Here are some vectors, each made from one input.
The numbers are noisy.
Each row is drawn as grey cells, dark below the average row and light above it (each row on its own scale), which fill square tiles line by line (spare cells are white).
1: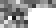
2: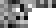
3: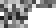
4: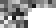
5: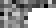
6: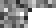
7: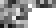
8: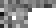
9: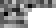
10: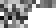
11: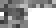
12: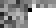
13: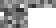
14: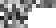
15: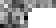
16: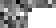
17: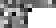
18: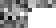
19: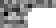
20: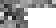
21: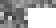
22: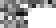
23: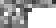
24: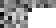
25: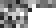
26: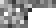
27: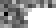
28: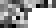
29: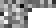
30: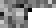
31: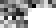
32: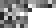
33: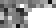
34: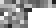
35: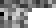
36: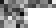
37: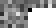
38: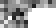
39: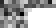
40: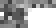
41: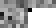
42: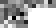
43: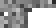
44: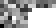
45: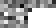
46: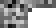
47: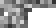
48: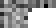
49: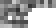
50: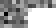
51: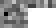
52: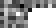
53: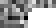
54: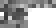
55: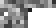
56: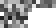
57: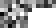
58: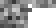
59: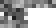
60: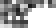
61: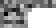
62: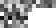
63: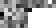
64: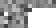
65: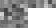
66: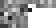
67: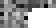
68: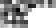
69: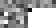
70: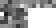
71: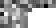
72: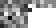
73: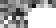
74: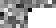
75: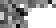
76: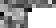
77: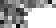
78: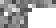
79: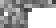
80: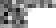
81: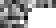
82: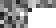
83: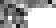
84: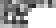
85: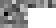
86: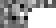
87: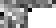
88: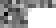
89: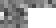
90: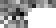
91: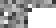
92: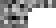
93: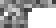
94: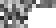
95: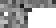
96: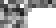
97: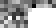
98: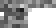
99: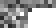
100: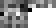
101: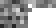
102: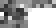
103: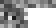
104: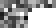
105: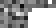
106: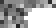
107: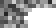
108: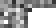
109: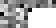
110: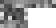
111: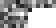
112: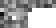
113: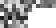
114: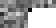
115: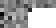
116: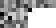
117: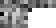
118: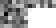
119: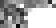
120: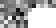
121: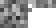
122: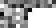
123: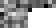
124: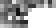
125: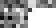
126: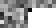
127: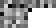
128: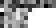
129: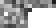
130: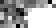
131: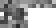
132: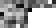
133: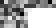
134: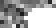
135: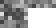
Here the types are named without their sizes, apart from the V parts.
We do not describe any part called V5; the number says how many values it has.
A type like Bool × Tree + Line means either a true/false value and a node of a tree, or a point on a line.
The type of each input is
List(Line × V5).
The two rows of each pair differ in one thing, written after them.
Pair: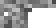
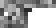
the value of V5 in item 2 of the list
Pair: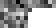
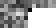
the value of V5 in item 1 of the list
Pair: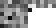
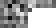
the value of V5 in item 1 of the list
